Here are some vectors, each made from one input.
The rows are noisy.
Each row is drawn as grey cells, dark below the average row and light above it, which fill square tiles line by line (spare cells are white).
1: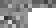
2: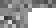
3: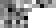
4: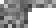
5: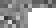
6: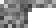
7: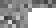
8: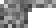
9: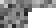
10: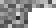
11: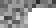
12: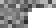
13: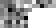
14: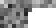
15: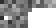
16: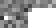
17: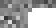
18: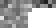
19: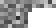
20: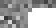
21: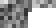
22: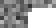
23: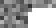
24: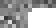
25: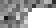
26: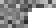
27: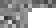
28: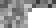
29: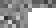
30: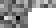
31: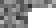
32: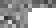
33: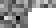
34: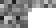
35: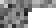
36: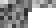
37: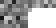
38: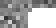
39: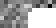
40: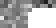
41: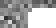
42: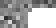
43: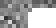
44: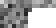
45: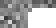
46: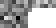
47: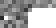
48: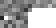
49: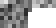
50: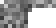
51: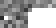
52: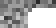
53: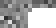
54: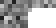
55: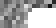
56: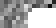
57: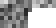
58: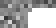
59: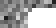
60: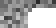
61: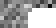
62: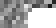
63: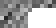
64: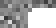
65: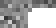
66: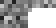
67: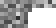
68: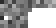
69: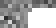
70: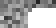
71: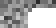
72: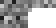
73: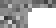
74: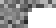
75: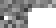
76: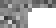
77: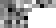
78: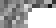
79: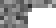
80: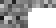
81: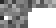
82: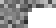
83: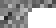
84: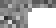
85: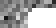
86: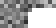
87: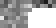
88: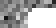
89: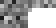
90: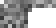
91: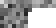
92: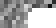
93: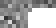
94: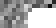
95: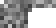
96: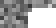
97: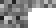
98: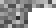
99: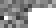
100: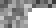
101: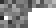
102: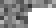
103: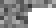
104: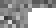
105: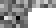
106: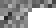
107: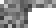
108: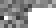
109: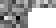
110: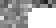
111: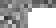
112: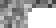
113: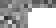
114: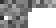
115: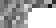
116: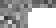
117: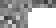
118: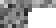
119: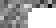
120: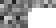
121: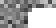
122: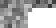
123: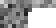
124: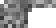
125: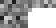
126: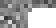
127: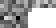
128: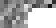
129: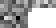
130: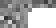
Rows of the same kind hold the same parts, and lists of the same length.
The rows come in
3 kinds.
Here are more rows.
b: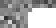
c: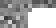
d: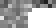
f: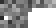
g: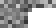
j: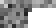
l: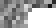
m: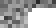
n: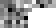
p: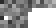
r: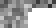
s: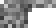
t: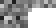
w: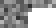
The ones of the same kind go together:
b, c, d, l, m, r
f, g, j, p, s, t, w
n

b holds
three true/false values.
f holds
a node of a 10-node tree.
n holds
a fixed value.
